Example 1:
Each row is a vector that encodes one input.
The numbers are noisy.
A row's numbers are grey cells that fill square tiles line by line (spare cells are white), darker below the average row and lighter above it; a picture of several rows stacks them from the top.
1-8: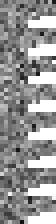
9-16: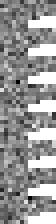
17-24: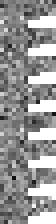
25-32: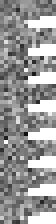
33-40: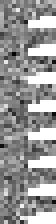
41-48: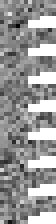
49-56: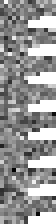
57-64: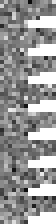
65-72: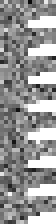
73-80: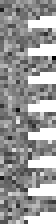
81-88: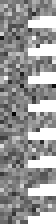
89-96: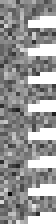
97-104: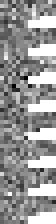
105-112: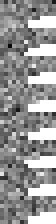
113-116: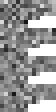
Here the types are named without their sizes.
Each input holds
a label, together with either a label, or three true/false values.
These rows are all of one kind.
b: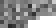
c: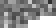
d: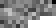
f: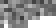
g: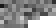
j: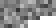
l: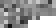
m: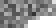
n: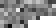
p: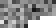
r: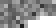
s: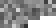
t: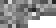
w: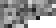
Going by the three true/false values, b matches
c, l, m and r.
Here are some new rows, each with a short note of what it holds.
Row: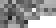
two labels
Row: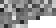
two labels
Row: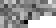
two labels
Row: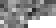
a label and three true/false values
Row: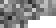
two labels
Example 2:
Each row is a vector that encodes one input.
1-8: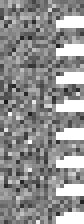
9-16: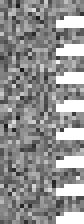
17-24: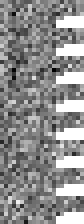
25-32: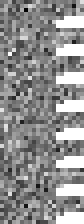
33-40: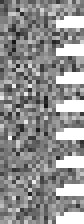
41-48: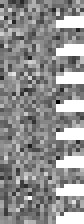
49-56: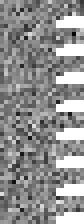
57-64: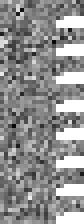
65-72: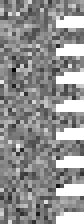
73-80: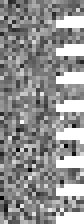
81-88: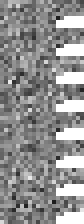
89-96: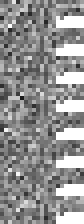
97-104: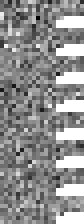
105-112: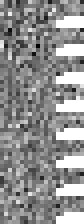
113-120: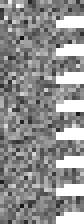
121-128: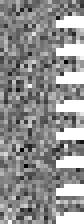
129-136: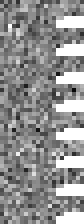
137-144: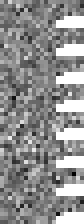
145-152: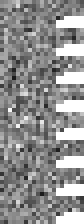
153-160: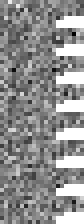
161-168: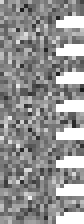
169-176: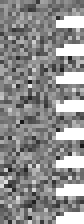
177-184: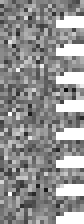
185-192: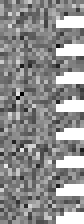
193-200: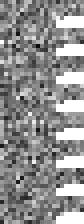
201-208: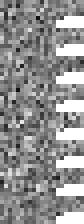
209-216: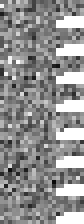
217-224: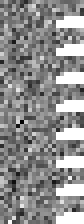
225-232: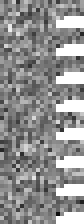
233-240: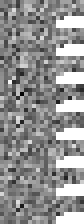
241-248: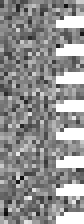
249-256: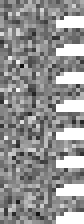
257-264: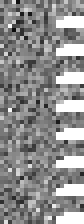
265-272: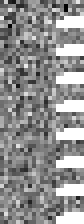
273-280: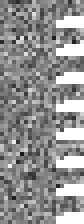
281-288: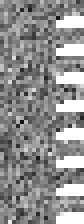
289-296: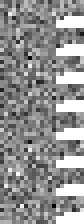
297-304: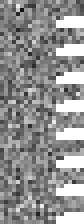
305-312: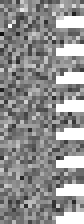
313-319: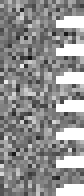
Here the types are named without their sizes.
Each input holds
either a point on a circle, or a label, or a node of a tree.
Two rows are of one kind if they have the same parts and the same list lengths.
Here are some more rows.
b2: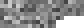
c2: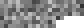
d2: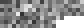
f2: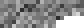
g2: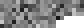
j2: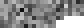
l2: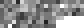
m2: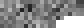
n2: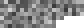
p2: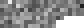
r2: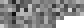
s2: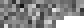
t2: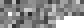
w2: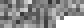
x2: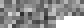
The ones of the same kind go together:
b2, c2, f2, g2, j2, m2, p2
d2, l2, t2, w2, x2
n2, r2, s2

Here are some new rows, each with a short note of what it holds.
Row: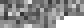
a label
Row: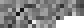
a point on a circle
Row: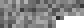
a point on a circle
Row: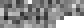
a label
